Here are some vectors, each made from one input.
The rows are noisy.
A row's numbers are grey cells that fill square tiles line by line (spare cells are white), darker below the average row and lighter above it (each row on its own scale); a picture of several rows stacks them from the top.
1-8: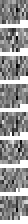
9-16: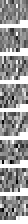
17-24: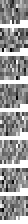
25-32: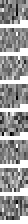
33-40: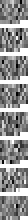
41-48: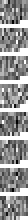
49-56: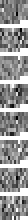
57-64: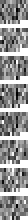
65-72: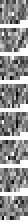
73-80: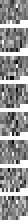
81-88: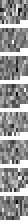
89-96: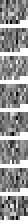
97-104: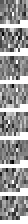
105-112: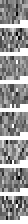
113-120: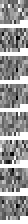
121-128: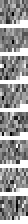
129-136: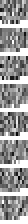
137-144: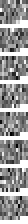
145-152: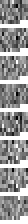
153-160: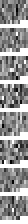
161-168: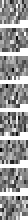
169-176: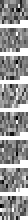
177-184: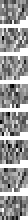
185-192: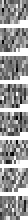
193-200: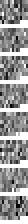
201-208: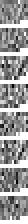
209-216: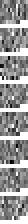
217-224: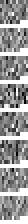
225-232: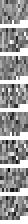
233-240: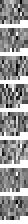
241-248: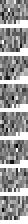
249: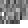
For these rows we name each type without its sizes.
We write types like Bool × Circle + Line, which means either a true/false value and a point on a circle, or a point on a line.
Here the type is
(Circle + Line) × Line.
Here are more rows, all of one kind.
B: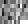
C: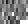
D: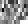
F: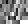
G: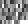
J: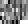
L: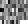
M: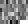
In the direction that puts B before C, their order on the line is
D, G, B, F, C, M, L, J.
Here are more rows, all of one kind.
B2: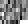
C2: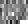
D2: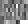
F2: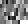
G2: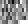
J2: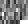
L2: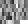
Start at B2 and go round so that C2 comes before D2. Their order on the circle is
B2, C2, J2, F2, L2, D2, G2.
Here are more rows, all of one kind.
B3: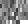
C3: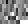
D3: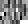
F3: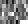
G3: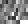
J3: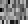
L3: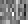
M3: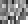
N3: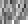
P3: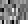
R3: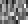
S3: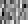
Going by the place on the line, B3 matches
C3, G3 and R3.
